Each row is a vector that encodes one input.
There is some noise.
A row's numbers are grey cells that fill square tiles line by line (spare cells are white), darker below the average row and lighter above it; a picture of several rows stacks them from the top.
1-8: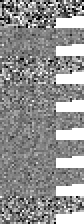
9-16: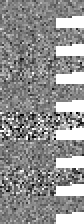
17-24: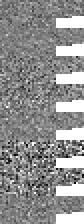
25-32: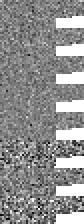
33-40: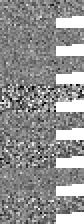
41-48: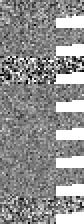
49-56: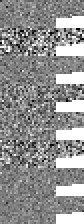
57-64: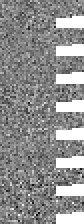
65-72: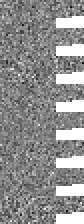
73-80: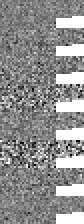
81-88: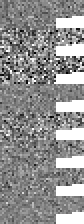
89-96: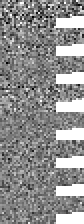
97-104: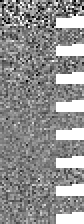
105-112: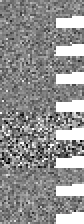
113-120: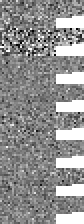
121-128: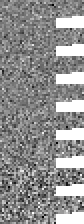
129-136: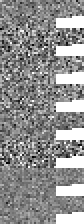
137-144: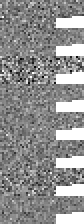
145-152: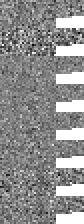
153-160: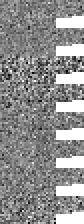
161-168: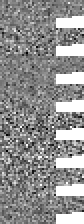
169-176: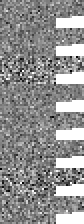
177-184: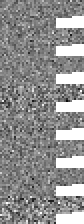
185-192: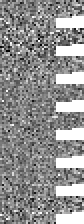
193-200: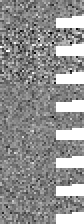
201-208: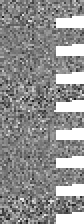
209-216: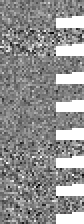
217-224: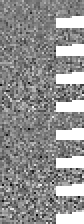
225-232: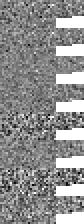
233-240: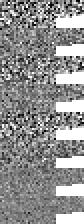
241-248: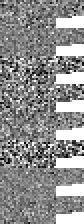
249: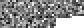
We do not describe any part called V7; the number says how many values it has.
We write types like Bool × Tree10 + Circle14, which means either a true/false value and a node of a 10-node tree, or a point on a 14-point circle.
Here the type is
Bool × Line14 × V7.
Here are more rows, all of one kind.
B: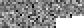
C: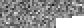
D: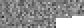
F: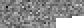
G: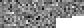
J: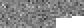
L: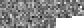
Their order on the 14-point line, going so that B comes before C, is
L, G, B, D, J, F, C.
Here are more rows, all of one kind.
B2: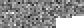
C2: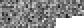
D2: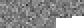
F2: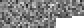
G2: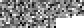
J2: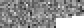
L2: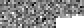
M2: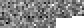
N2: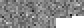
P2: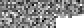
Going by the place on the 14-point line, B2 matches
D2, F2 and N2.
